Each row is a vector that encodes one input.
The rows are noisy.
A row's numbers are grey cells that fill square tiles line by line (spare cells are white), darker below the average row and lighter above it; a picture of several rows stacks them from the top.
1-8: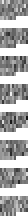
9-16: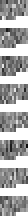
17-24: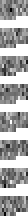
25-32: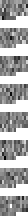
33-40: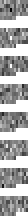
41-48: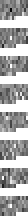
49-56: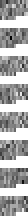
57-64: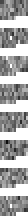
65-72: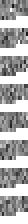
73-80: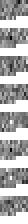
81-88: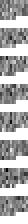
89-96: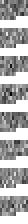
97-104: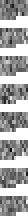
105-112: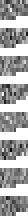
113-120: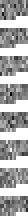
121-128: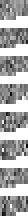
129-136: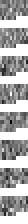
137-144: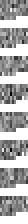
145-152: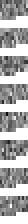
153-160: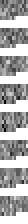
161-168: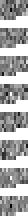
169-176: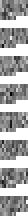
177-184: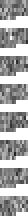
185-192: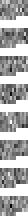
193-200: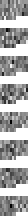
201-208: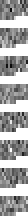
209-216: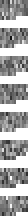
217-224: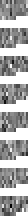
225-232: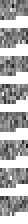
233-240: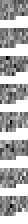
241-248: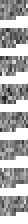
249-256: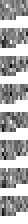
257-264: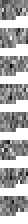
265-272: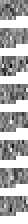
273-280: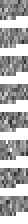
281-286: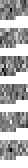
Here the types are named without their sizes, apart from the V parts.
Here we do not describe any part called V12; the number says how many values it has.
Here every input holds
a value of V12, together with either a point on a circle, or a point on a line.
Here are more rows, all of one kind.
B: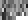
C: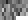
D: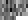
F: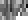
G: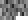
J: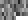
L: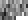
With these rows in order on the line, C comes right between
B and J.
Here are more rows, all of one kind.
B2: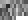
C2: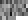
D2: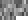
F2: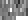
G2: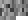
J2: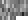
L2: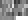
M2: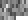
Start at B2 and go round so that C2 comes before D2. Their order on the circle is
B2, G2, M2, J2, C2, D2, F2, L2.
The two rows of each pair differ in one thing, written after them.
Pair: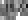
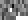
the value of V12
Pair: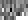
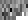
the place on the line
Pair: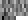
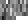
the value of V12
